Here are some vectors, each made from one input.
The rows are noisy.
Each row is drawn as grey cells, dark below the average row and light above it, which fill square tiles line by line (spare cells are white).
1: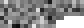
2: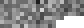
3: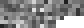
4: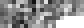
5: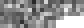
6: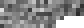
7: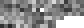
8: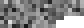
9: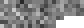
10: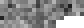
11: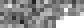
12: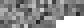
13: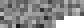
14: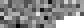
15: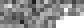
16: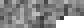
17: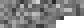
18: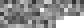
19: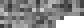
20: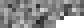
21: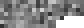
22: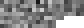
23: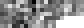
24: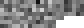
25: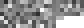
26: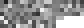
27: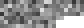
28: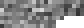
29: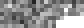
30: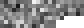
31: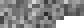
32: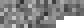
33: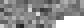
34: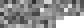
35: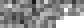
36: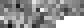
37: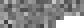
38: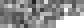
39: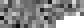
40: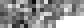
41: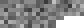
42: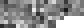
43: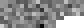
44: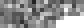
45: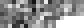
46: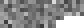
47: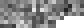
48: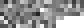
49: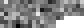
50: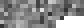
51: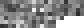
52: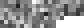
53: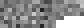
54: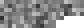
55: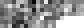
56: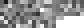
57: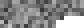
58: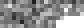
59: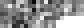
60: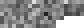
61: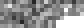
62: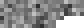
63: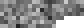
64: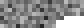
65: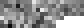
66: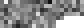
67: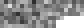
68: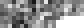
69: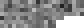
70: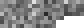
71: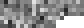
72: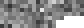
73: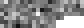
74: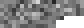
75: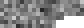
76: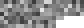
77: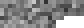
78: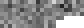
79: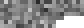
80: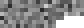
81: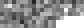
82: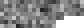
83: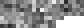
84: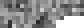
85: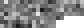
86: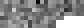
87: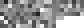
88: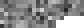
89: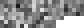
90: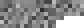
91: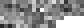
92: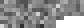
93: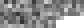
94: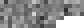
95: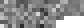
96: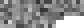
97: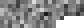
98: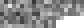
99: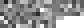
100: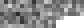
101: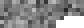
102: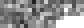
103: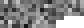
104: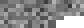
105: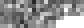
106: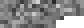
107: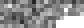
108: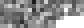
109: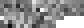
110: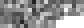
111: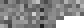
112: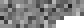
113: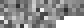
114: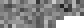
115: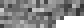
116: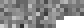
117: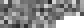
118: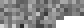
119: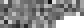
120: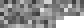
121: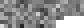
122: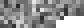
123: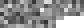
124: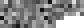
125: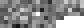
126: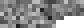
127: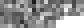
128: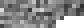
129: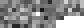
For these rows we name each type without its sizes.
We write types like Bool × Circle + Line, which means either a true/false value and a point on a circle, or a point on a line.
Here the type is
(Bool × Circle + Unit) × Line.
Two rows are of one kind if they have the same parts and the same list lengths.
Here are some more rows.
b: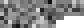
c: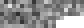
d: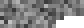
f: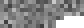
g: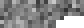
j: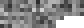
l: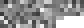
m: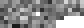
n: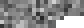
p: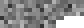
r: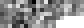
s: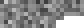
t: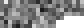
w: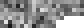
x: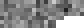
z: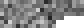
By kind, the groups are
b, d, f, g, j, m, n, p, s, t, w, x, z
c, l, r

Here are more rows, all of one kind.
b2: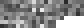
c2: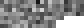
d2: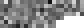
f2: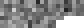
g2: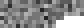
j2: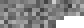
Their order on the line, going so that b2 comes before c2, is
b2, c2, f2, j2, g2, d2.
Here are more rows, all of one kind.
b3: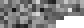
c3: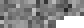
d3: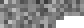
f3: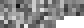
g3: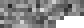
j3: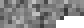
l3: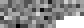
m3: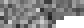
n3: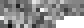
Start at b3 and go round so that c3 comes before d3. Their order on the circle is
b3, j3, c3, g3, l3, n3, d3, f3, m3.
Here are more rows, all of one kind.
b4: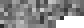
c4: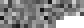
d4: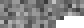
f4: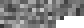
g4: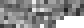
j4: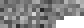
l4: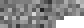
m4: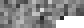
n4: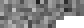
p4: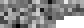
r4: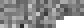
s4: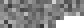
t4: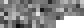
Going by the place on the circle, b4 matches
d4 and m4.
